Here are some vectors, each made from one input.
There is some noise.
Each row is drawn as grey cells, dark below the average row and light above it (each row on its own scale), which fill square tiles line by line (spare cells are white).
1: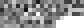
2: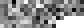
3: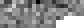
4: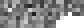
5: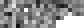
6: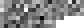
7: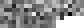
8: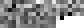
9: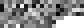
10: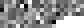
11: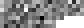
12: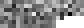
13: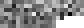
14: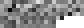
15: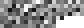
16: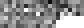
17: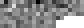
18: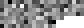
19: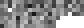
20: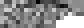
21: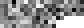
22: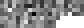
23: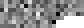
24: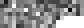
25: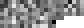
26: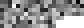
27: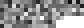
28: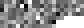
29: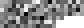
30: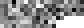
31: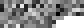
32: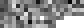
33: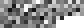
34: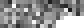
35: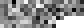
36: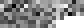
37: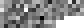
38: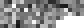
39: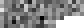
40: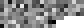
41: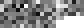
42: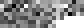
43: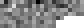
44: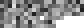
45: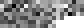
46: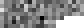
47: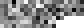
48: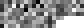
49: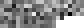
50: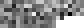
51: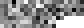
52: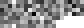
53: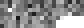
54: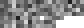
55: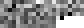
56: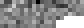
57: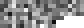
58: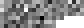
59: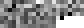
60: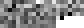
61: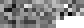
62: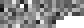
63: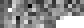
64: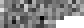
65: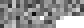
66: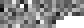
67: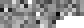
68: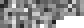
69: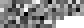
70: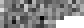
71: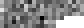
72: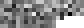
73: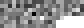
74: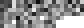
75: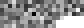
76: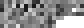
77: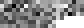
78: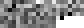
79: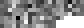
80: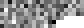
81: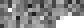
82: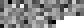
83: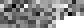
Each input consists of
a list of up to two points on a 10-point line.
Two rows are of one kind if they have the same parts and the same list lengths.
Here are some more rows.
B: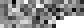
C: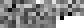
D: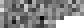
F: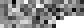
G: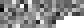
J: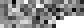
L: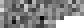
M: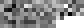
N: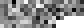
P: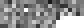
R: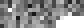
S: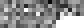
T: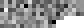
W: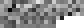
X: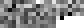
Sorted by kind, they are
B, F, J, N
C, D, L, M, W, X
G, P, R, S, T

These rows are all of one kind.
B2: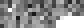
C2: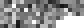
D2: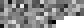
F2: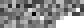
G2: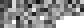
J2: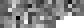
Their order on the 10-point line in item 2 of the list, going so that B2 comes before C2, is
F2, D2, B2, C2, G2, J2.
